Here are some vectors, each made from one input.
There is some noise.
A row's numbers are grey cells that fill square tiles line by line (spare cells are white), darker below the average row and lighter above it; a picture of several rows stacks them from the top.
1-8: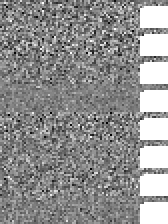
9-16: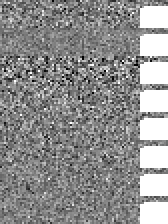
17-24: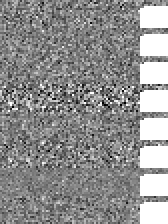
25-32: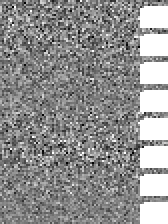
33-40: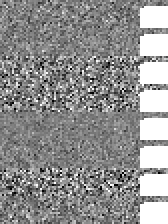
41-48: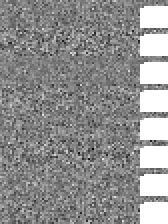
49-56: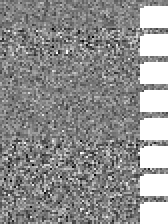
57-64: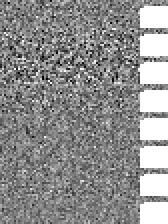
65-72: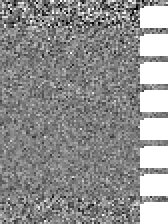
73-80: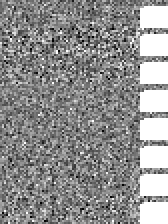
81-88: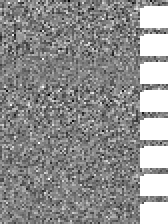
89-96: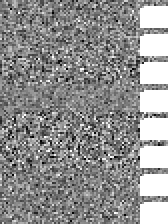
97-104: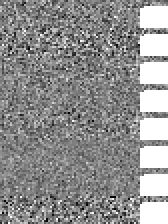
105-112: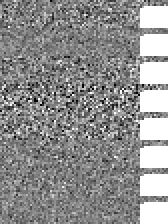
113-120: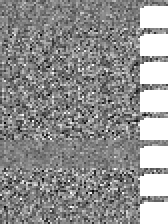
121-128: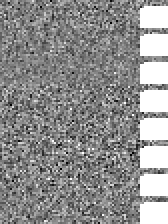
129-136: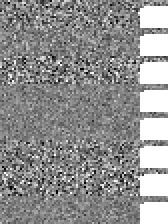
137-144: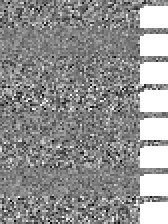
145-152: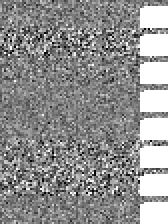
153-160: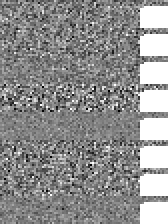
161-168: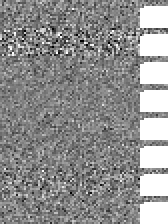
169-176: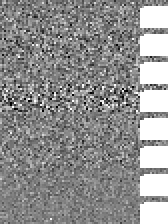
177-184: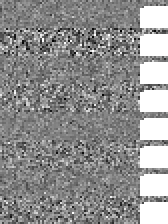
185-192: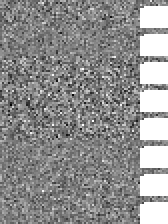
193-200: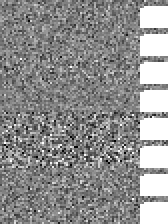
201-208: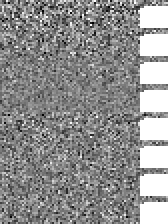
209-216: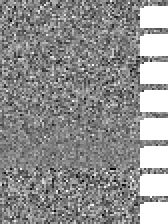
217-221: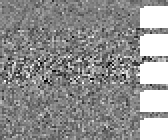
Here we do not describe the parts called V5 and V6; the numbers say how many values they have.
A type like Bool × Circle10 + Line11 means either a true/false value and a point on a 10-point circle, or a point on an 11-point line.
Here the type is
(Circle10 + Line10) × V5 + V6.
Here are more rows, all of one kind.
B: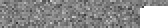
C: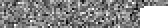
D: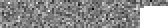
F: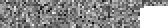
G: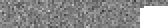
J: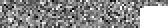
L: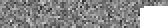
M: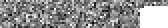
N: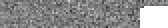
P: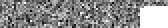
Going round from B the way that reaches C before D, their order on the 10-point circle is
B, M, C, N, G, P, F, J, D, L.
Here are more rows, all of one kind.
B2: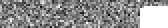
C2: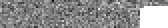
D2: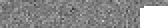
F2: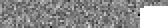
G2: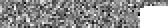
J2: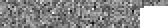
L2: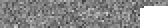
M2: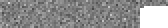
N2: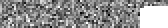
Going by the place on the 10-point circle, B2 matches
F2, G2 and N2.
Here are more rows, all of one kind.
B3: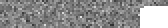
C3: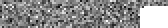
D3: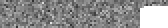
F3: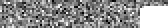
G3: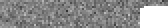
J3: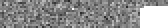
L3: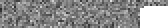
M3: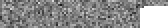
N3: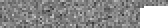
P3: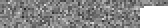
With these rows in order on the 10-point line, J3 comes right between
B3 and L3.
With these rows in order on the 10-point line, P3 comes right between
F3 and M3.
